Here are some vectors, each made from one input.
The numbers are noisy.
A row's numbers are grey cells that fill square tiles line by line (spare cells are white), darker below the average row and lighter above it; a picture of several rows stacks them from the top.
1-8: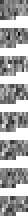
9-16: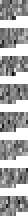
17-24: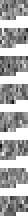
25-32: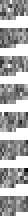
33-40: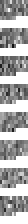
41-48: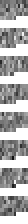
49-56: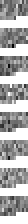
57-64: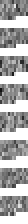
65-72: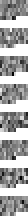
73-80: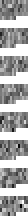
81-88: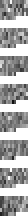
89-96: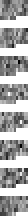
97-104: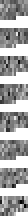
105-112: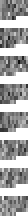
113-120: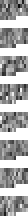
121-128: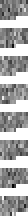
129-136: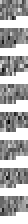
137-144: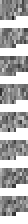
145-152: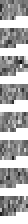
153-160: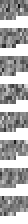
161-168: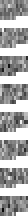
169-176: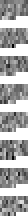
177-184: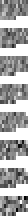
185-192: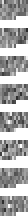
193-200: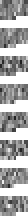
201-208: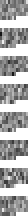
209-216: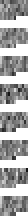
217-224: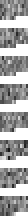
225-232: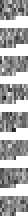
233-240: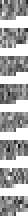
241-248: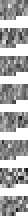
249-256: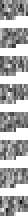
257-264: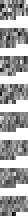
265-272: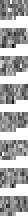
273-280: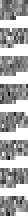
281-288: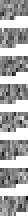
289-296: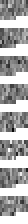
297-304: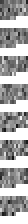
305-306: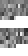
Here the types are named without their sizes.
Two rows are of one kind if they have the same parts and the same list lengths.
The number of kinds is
2.
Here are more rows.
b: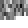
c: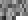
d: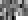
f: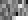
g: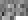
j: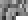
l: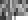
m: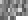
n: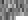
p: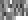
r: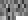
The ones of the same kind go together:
b, g, j, m, p, r
c, d, f, l, n

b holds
a point on a circle, a label and a point on a line.
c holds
a label and a point on a line.
